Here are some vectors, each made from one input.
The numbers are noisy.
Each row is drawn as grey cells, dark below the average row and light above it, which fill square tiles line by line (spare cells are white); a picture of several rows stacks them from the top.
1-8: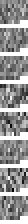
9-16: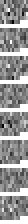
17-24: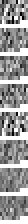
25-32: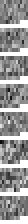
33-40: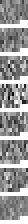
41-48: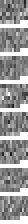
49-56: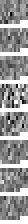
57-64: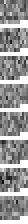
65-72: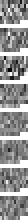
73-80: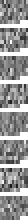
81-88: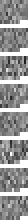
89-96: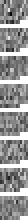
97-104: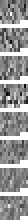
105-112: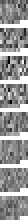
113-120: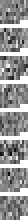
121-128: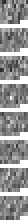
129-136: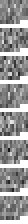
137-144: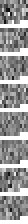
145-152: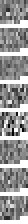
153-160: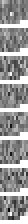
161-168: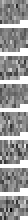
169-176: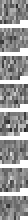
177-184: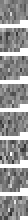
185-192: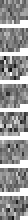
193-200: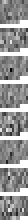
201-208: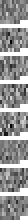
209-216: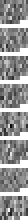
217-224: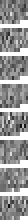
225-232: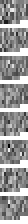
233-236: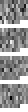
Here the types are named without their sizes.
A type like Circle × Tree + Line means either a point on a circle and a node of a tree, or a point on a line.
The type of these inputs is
Circle × (Circle × Circle + Line × Line) + Unit.
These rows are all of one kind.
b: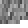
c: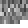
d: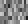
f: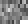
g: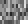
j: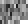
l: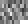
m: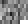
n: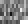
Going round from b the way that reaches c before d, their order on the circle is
b, f, c, m, d, l, j, g, n.
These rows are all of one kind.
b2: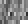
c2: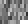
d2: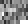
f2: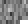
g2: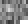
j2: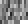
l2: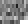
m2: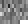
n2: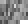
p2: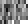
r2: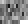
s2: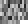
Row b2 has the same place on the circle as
c2, f2 and g2.
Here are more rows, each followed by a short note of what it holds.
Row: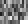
a point on each of three circles
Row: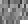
a point on a circle and a point on each of two lines
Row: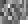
a point on each of three circles
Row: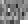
a point on a circle and a point on each of two lines
